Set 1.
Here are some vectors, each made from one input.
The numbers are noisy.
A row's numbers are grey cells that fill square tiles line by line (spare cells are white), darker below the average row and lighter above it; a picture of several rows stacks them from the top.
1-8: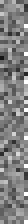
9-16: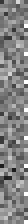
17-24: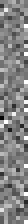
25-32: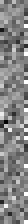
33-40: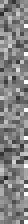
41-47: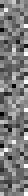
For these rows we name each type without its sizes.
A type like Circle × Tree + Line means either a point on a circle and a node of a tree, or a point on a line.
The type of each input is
Line.
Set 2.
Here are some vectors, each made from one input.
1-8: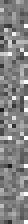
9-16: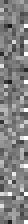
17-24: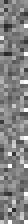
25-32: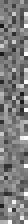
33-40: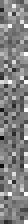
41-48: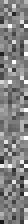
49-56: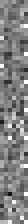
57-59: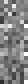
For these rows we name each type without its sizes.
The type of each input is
Line.
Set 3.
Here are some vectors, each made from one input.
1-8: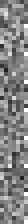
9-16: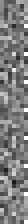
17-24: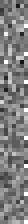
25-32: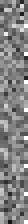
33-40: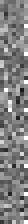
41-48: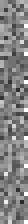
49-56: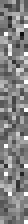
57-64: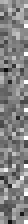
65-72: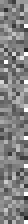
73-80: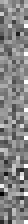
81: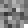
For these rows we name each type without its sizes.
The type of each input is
Line.
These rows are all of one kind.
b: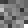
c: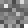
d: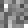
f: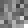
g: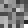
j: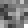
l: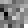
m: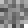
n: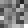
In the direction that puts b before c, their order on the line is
f, n, b, g, j, l, m, c, d.
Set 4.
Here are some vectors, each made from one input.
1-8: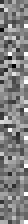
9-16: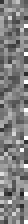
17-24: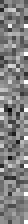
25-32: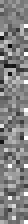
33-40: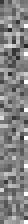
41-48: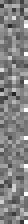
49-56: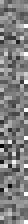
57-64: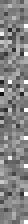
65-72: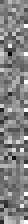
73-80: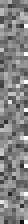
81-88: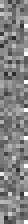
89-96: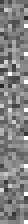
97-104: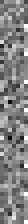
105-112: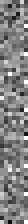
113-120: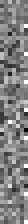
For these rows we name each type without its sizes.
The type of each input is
Circle.
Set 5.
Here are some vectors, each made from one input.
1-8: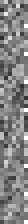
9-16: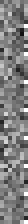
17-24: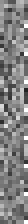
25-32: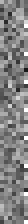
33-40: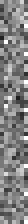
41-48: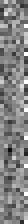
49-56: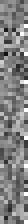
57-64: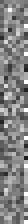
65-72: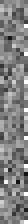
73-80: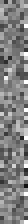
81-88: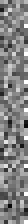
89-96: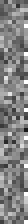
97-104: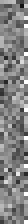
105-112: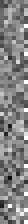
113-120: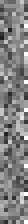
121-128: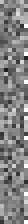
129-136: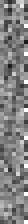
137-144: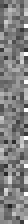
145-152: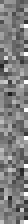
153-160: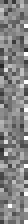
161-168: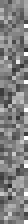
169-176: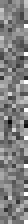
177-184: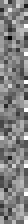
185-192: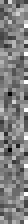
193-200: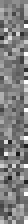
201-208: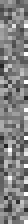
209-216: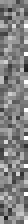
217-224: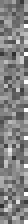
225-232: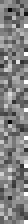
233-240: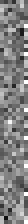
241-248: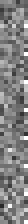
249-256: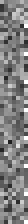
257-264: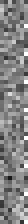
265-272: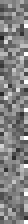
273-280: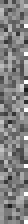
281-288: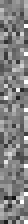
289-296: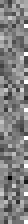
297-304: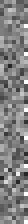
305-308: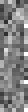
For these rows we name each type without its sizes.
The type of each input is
Bool × Bool × Bool × Bool.
